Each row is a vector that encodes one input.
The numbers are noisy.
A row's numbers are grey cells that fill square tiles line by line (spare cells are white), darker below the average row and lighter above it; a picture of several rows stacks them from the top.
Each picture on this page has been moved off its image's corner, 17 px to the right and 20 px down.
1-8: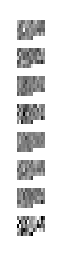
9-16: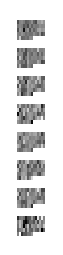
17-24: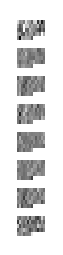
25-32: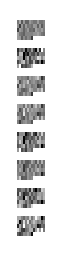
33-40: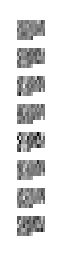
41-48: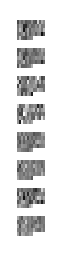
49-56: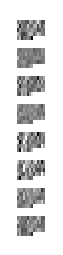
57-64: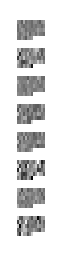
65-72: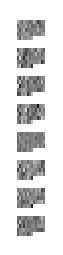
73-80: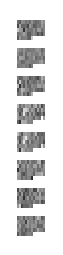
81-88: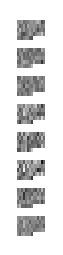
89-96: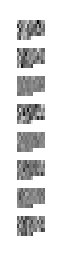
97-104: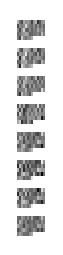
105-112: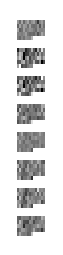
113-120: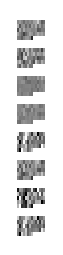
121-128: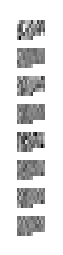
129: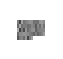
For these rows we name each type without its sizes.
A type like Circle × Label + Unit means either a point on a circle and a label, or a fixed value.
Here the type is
Bool × Circle × Label + Unit.
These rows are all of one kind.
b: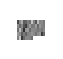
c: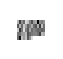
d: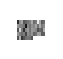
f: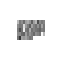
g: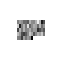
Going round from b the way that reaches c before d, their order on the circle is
b, g, f, c, d.
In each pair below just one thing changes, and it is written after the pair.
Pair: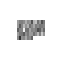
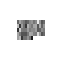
the true/false value
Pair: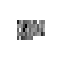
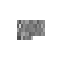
the true/false value
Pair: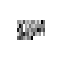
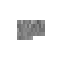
the label
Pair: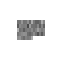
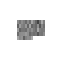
the true/false value
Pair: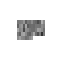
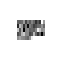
the label
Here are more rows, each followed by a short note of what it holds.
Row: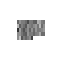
a point on a circle, a label and a true/false value
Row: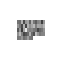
a fixed value
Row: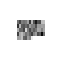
a fixed value
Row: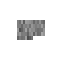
a point on a circle, a label and a true/false value
